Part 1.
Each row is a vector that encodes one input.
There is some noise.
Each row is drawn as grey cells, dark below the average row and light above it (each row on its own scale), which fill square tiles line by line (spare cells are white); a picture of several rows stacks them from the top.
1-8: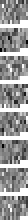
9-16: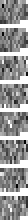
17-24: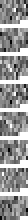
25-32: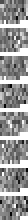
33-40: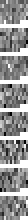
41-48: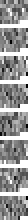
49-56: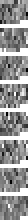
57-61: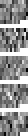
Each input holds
either a point on a 5-point circle and a point on a 6-point circle, or a fixed value.
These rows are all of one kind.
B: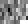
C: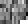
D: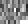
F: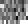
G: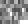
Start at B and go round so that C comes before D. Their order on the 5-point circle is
B, C, D, G, F.
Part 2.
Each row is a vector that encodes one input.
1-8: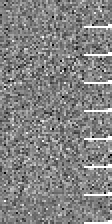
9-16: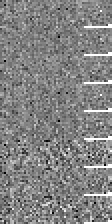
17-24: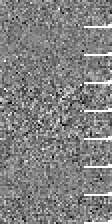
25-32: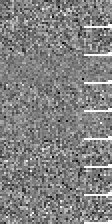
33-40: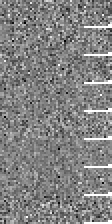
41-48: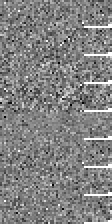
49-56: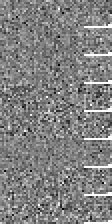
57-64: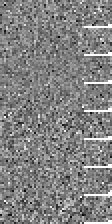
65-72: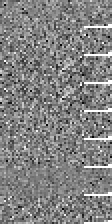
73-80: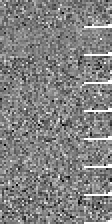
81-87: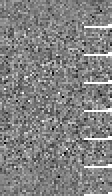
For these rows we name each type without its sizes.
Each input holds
a list of points on a circle.
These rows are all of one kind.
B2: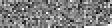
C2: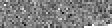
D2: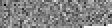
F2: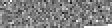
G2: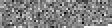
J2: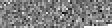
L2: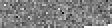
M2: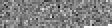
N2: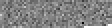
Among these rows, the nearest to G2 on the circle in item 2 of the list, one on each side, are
D2 and N2.
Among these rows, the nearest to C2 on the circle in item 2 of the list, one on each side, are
D2 and J2.
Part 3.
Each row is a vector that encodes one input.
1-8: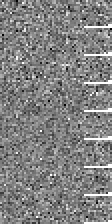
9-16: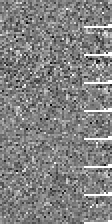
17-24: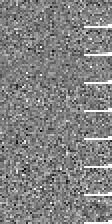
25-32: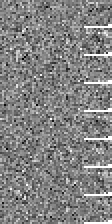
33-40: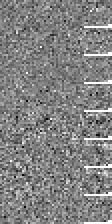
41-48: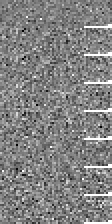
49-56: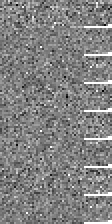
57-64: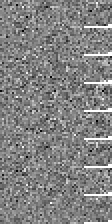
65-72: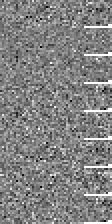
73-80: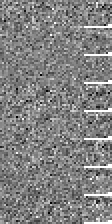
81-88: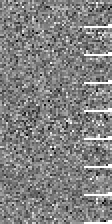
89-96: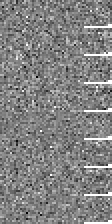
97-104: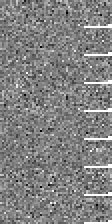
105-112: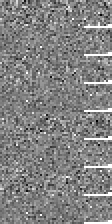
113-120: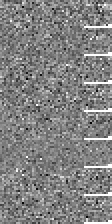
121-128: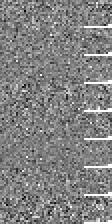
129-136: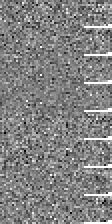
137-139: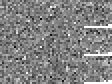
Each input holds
a point on a 15-point circle and a point on a 9-point line.
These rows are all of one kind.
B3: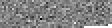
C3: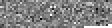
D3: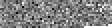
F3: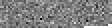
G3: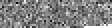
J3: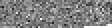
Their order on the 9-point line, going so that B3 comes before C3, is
F3, D3, B3, G3, C3, J3.
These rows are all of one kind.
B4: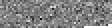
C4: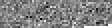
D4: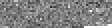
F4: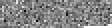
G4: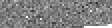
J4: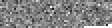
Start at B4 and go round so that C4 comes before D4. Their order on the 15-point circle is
B4, C4, F4, D4, G4, J4.
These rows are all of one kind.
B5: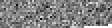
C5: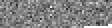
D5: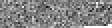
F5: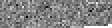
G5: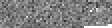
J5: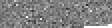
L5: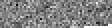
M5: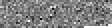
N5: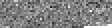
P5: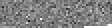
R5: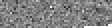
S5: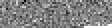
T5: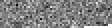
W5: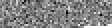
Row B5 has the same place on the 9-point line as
C5, D5, F5 and P5.
